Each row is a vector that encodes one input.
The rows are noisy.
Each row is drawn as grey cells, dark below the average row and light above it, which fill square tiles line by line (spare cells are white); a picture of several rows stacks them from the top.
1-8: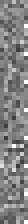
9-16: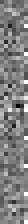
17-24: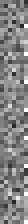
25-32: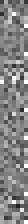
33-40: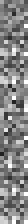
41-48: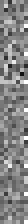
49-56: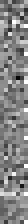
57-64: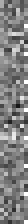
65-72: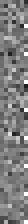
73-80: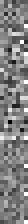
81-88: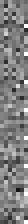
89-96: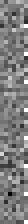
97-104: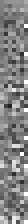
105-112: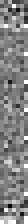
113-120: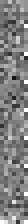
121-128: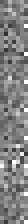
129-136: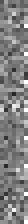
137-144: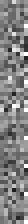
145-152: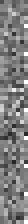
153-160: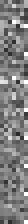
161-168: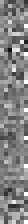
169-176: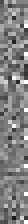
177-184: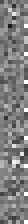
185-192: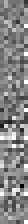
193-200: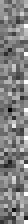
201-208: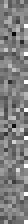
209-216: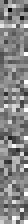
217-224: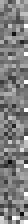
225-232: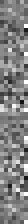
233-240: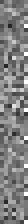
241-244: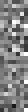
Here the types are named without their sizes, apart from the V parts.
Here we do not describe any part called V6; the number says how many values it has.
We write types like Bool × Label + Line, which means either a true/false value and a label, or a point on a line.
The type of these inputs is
(Bool × Bool × Bool × Bool + Unit) × V6 + Tree.
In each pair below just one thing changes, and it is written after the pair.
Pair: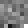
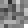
the value of V6
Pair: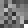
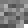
the value of V6
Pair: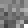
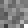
one of the four true/false values
